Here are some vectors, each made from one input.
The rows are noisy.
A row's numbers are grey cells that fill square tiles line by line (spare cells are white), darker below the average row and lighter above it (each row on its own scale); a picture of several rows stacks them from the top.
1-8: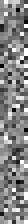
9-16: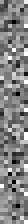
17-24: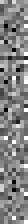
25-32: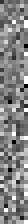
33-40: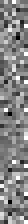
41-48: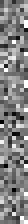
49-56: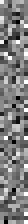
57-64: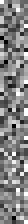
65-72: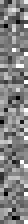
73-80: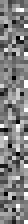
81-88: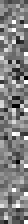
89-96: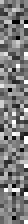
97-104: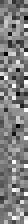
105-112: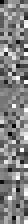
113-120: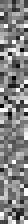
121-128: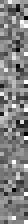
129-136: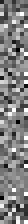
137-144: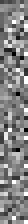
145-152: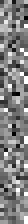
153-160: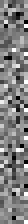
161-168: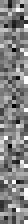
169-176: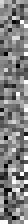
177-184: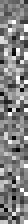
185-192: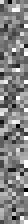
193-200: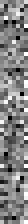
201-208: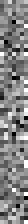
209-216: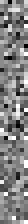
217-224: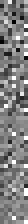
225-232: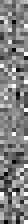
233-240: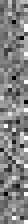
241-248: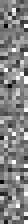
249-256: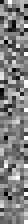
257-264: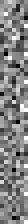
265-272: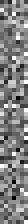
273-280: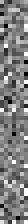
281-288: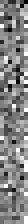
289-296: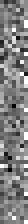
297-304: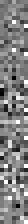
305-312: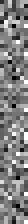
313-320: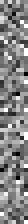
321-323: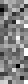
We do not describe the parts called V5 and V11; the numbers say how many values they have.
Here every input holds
a true/false value and a value of V5, together with either a point on a 7-point line, or a value of V11.
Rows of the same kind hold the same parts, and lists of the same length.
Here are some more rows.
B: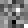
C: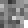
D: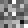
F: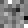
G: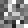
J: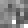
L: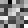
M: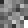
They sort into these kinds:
B, C, L
D, F, G, J, M

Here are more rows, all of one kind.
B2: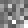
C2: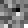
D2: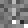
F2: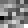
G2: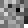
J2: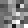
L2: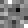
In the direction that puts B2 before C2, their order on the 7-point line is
B2, D2, J2, L2, G2, C2, F2.
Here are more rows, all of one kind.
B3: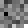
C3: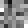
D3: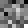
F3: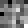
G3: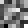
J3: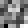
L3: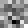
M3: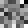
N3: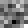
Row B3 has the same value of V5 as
D3 and M3.
